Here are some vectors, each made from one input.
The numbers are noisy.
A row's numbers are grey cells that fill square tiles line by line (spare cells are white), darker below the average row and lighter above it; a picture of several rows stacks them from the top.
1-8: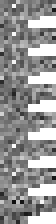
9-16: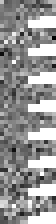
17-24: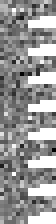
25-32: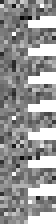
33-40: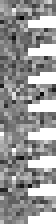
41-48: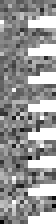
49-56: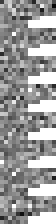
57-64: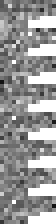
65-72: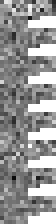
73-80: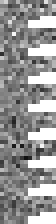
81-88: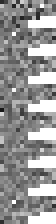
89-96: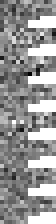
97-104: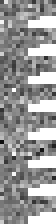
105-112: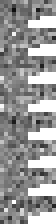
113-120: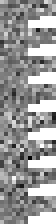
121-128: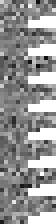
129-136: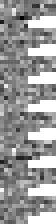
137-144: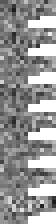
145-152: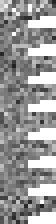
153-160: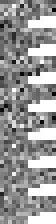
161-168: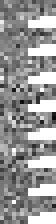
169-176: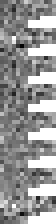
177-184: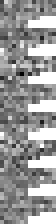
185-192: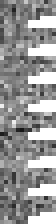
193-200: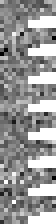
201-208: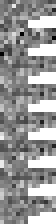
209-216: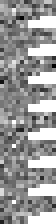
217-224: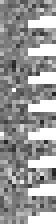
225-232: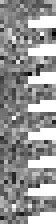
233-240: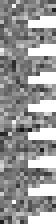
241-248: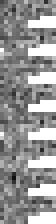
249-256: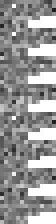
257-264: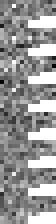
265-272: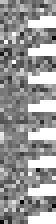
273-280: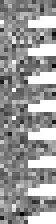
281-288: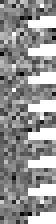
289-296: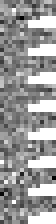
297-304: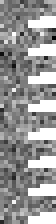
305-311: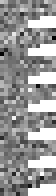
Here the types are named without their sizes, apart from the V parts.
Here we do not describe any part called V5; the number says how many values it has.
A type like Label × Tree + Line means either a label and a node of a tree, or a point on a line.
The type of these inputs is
(Circle + Label) × V5.
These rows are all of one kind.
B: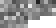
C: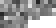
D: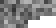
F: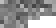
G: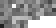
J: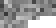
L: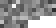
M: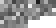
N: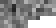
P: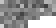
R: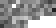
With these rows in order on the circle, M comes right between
L and N.
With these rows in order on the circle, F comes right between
B and R.
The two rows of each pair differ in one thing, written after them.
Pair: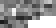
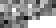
the value of V5
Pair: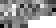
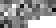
the label
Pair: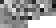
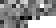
the value of V5
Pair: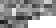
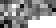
the value of V5
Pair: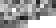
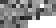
the value of V5
